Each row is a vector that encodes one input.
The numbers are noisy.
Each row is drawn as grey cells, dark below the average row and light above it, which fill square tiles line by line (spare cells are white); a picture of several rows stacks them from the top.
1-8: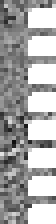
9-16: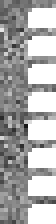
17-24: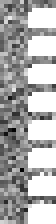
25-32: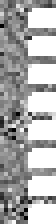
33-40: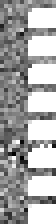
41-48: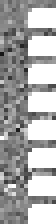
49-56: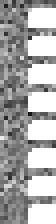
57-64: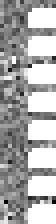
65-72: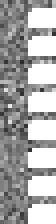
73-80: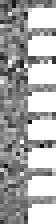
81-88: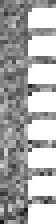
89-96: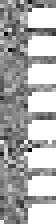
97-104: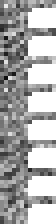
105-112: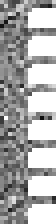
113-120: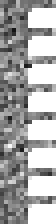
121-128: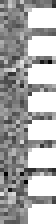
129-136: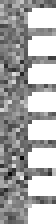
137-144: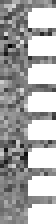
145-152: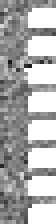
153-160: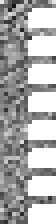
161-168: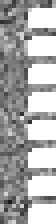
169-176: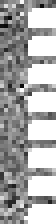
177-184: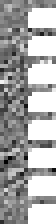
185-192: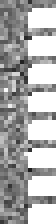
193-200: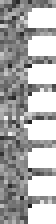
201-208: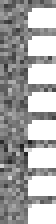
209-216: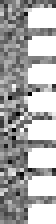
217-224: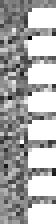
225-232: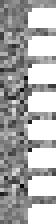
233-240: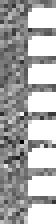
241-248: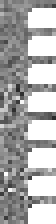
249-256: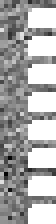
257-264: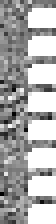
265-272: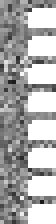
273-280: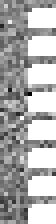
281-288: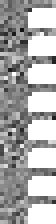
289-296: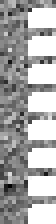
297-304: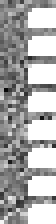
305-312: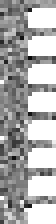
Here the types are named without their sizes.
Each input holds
a point on a circle and a label.
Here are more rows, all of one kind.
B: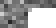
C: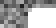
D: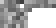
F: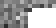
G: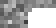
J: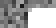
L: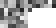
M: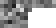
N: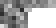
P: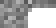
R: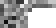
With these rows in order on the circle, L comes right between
B and R.
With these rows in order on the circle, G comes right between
N and P.
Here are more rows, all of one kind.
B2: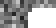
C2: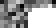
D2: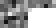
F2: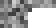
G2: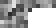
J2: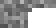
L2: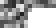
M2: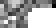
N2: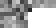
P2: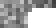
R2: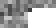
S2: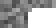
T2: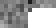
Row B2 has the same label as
F2 and R2.
